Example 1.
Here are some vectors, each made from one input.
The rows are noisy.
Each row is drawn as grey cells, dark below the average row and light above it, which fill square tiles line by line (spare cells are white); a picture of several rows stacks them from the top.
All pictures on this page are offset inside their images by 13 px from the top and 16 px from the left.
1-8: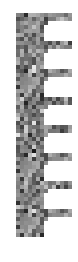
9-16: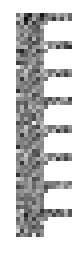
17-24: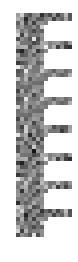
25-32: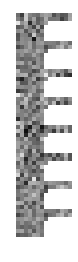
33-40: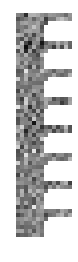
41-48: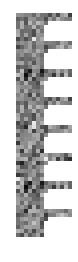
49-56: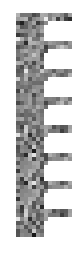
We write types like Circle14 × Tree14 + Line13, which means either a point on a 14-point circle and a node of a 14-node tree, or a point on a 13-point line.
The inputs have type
Tree10.
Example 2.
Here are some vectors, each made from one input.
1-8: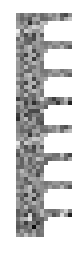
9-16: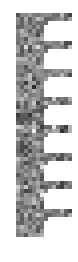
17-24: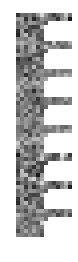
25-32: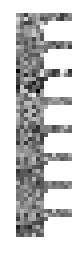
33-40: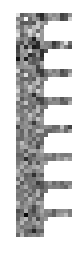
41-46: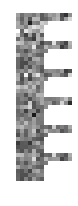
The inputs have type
Label6.
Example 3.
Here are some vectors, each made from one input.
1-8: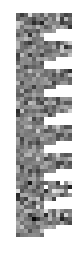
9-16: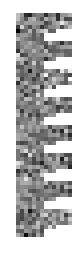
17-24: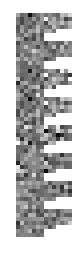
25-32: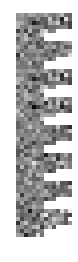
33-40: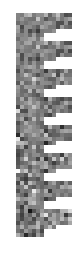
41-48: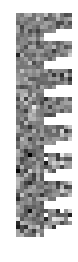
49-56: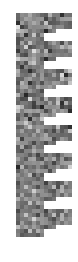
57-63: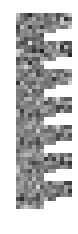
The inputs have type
Line12.
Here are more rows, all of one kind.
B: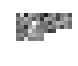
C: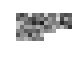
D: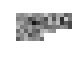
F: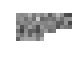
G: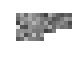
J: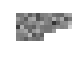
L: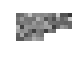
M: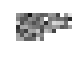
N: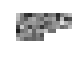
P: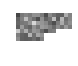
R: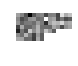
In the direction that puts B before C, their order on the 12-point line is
M, R, N, J, P, B, G, L, F, D, C.
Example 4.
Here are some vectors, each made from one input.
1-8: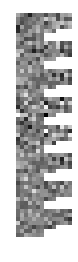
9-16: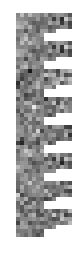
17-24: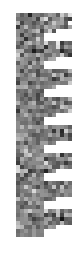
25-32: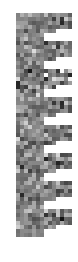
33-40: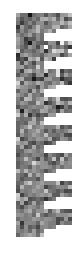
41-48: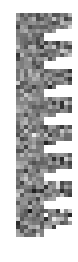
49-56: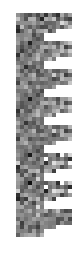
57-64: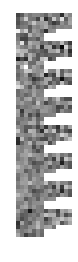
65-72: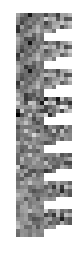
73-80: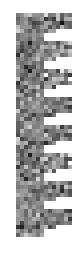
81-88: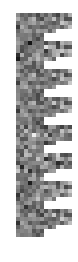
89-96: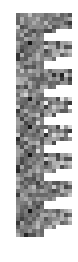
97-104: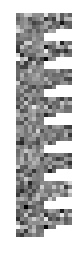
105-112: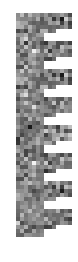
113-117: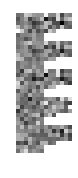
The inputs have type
Line9.
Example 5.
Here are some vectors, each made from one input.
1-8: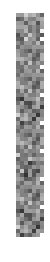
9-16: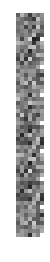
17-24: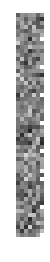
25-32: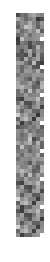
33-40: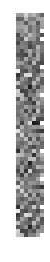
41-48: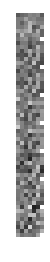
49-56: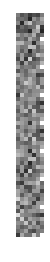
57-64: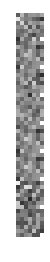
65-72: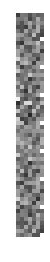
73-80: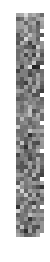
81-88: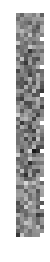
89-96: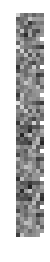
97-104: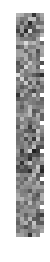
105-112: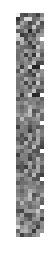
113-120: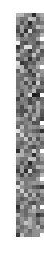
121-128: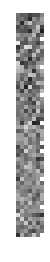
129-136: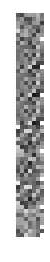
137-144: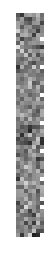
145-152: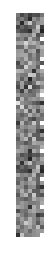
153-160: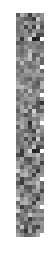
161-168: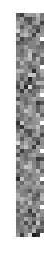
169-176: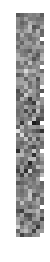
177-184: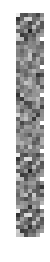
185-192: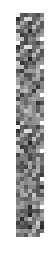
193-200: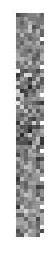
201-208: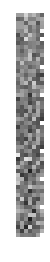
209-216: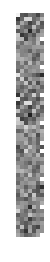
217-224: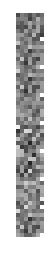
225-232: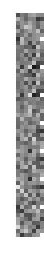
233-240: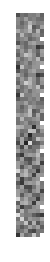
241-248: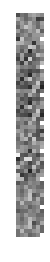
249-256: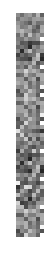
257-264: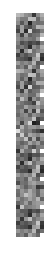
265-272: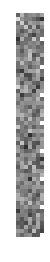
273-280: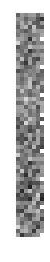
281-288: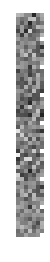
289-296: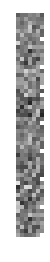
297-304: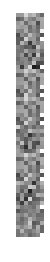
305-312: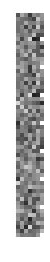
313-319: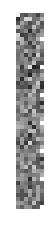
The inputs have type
Tree13.
